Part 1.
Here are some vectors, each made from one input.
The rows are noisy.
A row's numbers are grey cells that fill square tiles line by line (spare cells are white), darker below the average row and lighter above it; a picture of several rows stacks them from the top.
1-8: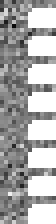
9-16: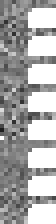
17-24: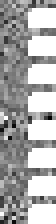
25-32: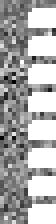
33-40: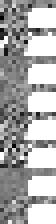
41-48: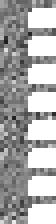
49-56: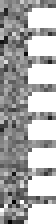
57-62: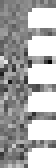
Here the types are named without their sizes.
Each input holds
a list of points on a circle.
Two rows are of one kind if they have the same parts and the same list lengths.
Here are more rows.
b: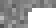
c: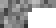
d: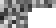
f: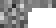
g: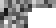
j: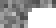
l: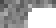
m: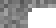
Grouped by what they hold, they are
b, l
c, d, g, m
f, j

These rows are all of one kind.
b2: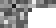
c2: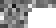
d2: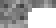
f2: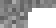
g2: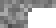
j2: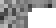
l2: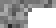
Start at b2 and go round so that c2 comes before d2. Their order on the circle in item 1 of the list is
b2, f2, j2, c2, l2, d2, g2.
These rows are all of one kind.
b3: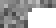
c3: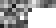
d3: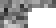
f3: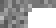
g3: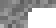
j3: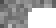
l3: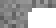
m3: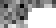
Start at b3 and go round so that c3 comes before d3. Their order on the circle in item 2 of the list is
b3, f3, c3, m3, j3, d3, g3, l3.
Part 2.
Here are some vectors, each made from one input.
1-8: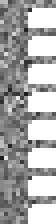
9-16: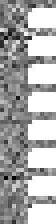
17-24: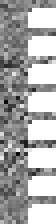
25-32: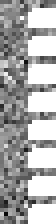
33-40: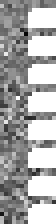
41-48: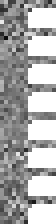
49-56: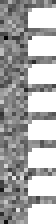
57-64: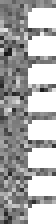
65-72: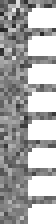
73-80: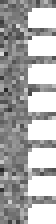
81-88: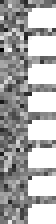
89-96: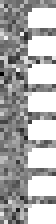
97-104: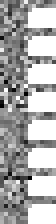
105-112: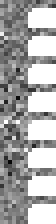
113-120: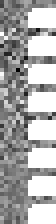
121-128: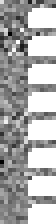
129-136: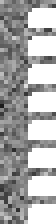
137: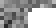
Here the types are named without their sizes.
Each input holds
a list of points on a circle.
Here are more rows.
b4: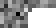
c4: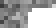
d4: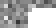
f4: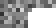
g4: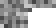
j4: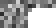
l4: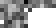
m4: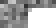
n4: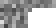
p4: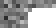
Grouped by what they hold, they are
b4, d4, g4, l4, n4
c4, m4, p4
f4, j4

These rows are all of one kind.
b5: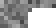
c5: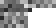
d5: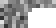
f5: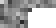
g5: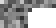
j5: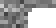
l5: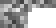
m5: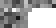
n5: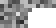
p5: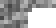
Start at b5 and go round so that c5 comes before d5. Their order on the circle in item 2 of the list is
b5, g5, c5, f5, n5, j5, m5, d5, p5, l5.
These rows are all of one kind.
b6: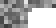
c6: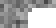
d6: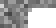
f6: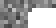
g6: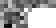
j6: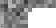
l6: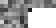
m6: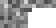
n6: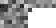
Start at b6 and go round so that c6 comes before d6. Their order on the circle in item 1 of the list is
b6, f6, g6, j6, n6, c6, l6, m6, d6.
